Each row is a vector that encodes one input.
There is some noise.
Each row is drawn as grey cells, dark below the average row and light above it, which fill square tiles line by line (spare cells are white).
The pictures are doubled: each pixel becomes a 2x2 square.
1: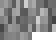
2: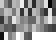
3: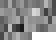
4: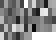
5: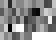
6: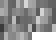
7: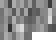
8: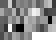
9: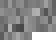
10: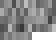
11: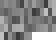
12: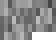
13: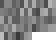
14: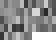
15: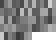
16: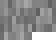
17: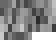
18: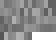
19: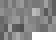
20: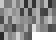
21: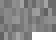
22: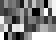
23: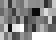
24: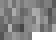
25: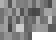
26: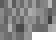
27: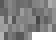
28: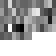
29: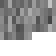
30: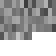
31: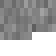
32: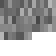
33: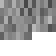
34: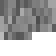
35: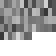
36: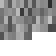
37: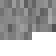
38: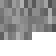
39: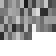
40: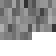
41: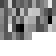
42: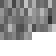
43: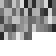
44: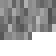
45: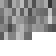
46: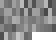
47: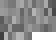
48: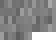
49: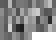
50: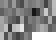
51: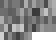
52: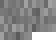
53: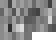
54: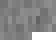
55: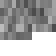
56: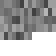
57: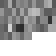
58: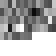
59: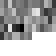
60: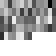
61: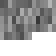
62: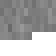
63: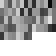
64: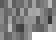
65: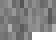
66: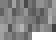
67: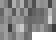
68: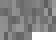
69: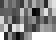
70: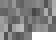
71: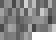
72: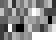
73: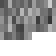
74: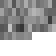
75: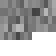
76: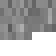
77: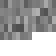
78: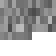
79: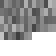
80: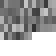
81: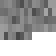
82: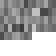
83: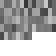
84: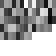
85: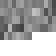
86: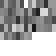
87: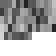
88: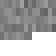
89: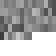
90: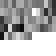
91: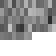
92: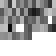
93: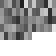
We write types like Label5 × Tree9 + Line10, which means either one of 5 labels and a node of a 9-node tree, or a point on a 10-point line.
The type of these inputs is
(Bool × Bool × Bool + Unit) × Label7 + Line8.
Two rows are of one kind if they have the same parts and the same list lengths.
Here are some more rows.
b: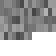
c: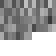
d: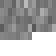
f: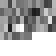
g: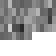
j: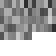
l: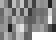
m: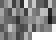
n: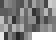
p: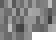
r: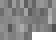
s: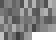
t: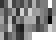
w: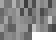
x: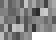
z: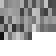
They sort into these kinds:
b, f, g, m, w, z
c, d, l, n, p, r, s
j, t, x

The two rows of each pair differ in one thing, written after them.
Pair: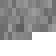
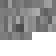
the label
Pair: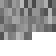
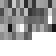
one of the three true/false values
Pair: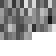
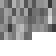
one of the three true/false values
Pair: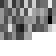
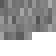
the label
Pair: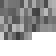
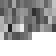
the label
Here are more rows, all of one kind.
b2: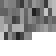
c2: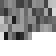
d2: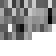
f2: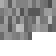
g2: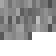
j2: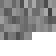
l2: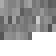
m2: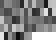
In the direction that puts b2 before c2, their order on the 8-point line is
f2, b2, g2, l2, d2, m2, j2, c2.
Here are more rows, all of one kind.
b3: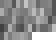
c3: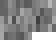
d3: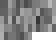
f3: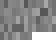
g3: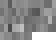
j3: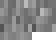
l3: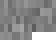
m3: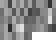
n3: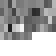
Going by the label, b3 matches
c3 and j3.
